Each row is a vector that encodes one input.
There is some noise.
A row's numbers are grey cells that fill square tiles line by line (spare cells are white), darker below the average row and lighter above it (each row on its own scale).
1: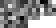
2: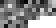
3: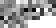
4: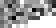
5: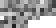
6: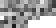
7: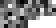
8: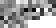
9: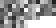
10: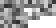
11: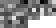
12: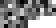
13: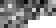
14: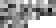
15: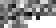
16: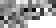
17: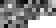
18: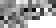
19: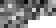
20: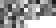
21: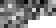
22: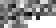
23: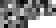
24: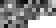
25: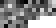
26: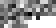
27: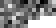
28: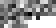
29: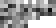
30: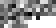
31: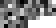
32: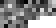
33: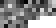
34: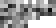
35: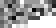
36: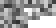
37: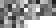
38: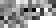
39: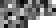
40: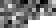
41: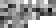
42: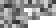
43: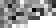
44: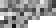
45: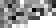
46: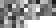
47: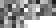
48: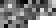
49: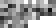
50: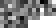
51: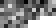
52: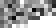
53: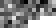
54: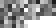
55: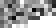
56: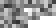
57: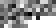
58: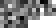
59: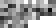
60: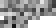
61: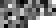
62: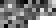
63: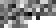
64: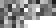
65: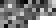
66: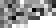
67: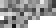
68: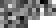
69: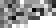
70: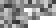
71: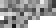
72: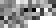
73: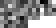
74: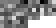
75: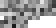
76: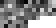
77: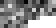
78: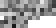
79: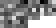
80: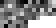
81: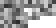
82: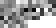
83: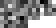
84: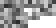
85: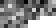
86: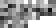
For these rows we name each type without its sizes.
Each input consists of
either a point on a circle, or a label.
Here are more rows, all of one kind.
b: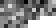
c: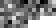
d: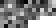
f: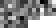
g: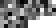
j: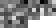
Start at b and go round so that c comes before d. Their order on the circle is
b, c, j, f, g, d.
